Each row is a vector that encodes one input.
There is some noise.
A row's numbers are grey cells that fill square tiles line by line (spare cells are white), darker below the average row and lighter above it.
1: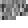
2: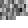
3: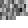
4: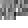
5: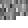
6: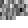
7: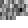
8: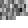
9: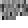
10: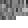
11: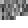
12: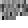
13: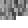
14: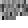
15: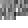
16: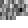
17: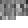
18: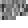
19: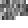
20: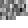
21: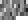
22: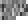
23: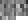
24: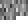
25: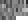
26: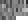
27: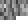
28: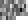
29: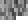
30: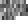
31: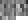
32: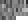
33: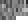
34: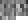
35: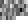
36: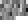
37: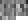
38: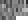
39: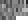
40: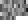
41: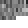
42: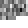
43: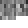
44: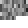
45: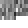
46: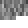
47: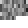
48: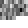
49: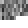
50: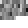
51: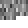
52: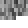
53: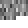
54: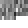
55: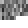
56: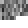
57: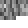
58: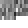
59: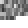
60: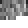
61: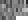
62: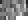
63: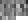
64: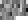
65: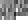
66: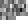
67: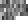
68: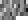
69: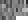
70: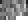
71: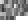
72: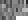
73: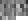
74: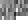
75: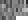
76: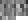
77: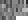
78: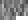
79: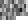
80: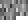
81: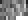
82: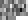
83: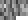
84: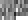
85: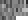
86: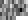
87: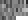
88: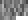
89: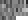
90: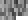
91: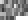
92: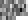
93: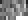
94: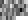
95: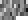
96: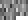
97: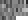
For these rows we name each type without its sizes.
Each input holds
either a point on a circle, or a point on a line, or three true/false values.
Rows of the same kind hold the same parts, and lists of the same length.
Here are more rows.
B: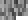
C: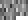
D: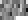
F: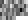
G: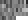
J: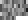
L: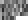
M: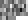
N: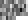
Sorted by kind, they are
B, C, G
D, J, L
F, M, N

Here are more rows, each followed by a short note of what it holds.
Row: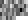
a point on a line
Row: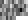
a point on a line
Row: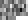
a point on a line
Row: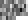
a point on a line
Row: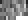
three true/false values
